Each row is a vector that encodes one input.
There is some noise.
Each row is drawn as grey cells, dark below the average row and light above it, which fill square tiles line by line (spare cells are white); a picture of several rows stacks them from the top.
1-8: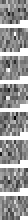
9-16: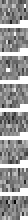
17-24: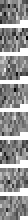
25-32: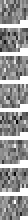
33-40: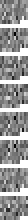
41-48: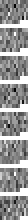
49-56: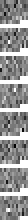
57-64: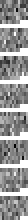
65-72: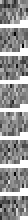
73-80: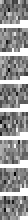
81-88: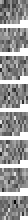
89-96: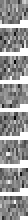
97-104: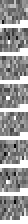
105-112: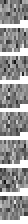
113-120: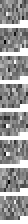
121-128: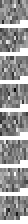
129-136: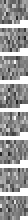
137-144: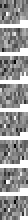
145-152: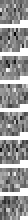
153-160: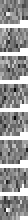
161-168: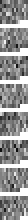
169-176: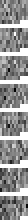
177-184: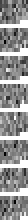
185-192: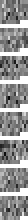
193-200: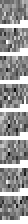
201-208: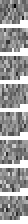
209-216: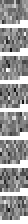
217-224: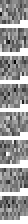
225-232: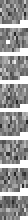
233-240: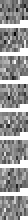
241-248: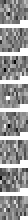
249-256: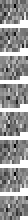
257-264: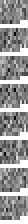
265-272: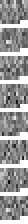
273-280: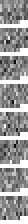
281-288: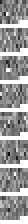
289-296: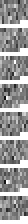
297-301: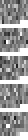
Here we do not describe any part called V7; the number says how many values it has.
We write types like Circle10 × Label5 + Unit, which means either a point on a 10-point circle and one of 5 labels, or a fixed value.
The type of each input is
(Bool × (Circle6 + Unit) + Label12) × V7.
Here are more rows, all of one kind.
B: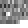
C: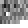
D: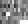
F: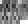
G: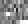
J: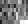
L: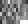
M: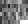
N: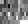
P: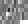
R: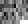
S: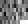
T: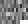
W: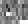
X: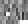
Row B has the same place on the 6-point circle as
D, G, P and X.
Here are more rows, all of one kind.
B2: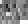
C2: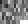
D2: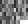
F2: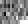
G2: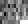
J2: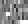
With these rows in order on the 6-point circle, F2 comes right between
B2 and G2.
